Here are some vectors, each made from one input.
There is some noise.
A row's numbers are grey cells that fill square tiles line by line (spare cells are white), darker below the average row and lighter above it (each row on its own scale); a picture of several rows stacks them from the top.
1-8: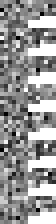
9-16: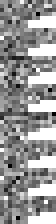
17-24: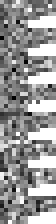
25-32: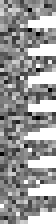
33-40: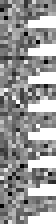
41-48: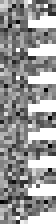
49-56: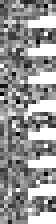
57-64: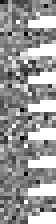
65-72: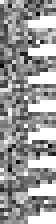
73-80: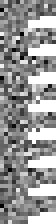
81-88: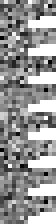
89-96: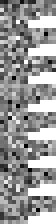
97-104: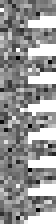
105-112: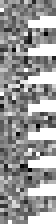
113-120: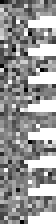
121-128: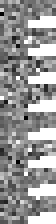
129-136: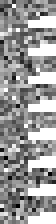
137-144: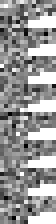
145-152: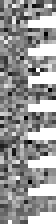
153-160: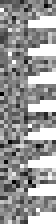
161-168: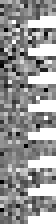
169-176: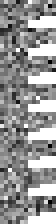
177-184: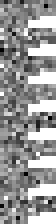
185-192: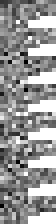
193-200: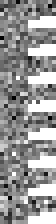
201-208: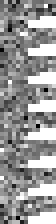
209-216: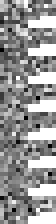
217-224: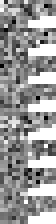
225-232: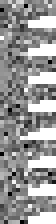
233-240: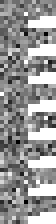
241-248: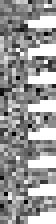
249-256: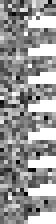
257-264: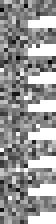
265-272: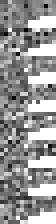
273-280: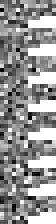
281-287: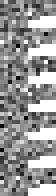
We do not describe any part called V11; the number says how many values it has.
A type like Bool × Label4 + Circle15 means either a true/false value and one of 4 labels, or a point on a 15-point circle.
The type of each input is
List3(Bool × V11).
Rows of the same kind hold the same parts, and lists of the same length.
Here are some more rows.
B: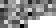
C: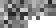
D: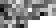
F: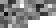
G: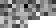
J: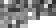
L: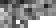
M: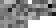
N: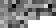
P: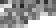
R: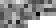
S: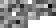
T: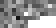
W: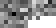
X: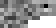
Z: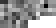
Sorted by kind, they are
B, D, F, G, R, T
C, W
J, M, N, S
L, P, X, Z

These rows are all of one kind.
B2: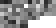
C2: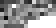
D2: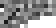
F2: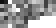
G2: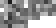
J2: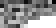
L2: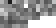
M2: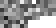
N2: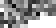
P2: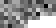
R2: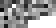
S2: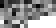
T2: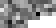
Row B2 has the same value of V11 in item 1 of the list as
S2 and T2.
